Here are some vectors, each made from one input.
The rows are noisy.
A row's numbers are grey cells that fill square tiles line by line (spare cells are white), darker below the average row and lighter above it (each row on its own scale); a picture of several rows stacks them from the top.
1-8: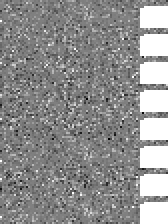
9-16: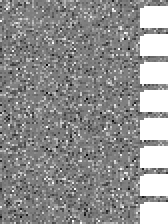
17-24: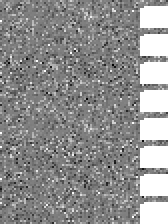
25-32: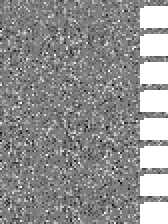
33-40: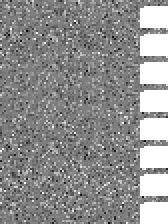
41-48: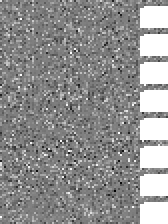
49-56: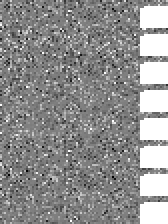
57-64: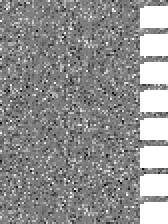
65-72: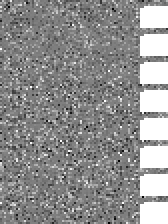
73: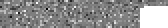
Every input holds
a point on a 6-point circle and a point on a 5-point line.
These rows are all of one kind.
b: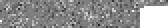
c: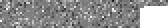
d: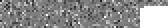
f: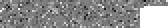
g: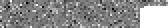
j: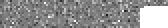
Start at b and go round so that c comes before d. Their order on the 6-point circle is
b, c, j, f, g, d.
